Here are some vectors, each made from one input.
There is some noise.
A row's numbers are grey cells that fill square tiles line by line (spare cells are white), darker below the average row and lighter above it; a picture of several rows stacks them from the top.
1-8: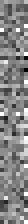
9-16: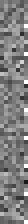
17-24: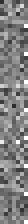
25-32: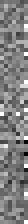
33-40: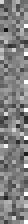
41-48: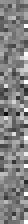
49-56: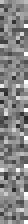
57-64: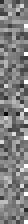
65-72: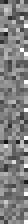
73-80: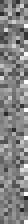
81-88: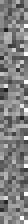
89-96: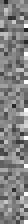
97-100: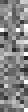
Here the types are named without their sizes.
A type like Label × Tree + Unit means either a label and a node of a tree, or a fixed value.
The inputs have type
(Bool × Bool × Bool × Bool + Unit) × Line.
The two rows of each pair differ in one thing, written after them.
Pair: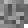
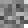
one of the four true/false values
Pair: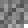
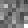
one of the four true/false values
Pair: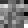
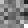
the place on the line
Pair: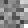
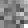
the place on the line
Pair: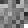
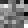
one of the four true/false values
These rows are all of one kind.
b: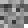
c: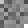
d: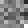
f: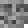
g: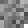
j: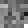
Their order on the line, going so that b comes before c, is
g, j, f, b, c, d.
